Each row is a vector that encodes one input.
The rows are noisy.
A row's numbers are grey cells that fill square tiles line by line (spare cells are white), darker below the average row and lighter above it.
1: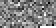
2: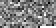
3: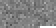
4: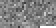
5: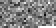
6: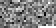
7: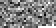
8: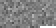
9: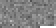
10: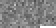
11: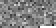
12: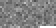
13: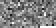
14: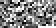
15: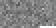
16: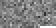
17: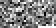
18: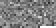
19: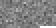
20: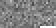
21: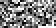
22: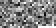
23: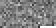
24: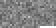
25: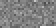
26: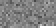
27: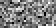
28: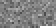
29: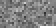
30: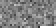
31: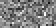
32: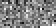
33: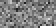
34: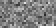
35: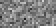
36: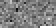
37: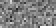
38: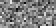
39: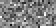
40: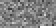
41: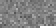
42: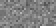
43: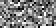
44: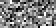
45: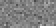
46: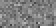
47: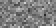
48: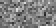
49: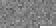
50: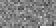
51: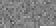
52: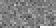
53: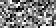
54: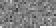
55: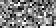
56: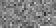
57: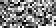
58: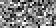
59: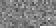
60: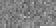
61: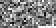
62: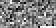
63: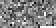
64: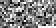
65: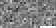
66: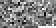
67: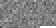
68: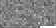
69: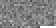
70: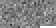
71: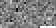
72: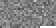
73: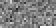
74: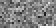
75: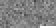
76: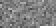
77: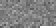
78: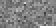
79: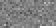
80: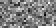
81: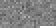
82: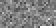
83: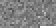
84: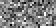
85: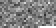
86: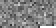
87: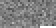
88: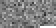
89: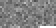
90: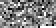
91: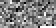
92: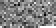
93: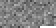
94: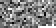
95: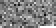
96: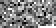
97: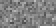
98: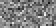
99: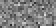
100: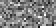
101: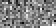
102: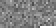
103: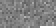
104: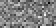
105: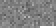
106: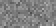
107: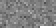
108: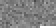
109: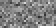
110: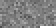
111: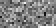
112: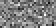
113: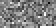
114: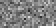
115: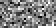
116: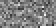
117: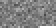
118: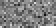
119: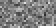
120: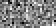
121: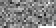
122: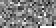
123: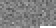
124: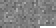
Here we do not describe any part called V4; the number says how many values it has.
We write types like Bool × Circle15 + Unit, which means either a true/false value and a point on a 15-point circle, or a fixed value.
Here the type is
List3(Bool × V4).
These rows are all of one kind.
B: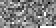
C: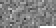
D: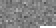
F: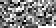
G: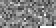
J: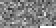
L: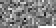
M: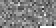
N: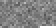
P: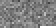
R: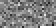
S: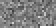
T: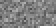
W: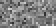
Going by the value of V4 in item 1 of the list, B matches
C, L, P and W.
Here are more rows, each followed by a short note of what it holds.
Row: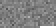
a list of three items
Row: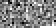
the empty list
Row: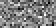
a list of three items
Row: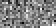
the empty list
